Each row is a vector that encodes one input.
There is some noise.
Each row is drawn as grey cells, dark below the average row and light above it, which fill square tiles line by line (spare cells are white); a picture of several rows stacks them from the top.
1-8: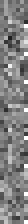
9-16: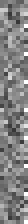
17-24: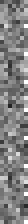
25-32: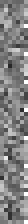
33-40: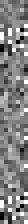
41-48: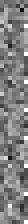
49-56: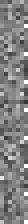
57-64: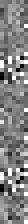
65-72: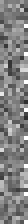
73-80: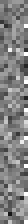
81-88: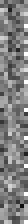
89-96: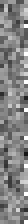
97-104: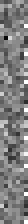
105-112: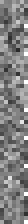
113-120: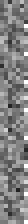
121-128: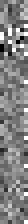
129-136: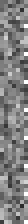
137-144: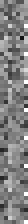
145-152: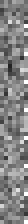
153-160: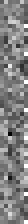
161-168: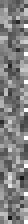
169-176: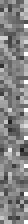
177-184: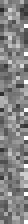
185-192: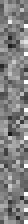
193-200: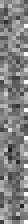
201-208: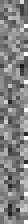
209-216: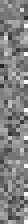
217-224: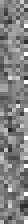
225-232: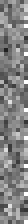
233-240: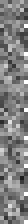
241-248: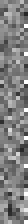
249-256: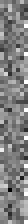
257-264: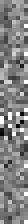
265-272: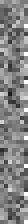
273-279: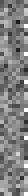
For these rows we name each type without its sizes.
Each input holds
a list of items, each a point on a line and a true/false value.
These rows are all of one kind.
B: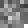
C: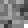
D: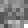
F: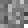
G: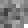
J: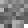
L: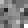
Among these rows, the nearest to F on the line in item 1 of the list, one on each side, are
G and L.
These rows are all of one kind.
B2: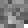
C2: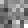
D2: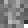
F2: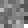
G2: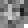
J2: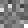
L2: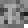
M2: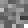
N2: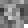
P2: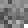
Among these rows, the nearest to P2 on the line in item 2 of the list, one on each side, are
C2 and M2.
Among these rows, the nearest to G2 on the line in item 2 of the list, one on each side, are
B2 and D2.
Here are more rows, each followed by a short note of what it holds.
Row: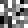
the empty list
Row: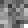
a list of one item
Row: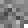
a list of two items
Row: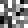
the empty list
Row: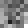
a list of one item
